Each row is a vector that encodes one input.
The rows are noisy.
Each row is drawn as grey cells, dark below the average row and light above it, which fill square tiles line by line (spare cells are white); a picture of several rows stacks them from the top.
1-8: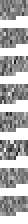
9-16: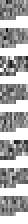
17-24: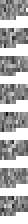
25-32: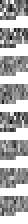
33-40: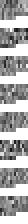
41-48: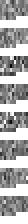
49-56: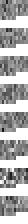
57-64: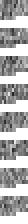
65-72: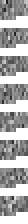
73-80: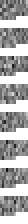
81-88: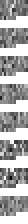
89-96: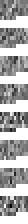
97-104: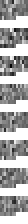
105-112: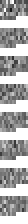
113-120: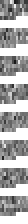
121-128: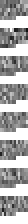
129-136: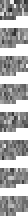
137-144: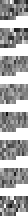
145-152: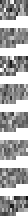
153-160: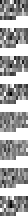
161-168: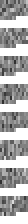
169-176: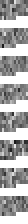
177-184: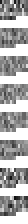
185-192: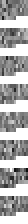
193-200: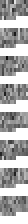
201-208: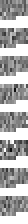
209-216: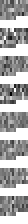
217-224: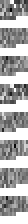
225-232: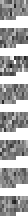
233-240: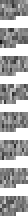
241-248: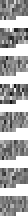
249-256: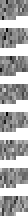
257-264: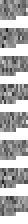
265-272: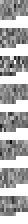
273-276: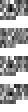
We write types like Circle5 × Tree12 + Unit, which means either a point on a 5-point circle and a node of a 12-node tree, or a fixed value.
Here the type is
(Bool × Bool × Bool + Unit) × Line16 + Tree8.
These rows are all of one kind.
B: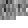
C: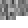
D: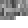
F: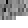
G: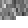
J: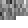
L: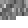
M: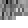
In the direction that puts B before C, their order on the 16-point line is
J, D, M, F, L, G, B, C.
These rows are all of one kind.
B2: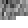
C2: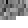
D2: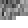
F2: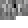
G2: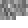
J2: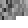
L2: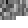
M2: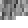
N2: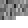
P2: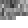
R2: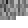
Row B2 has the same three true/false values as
C2, D2, L2 and R2.
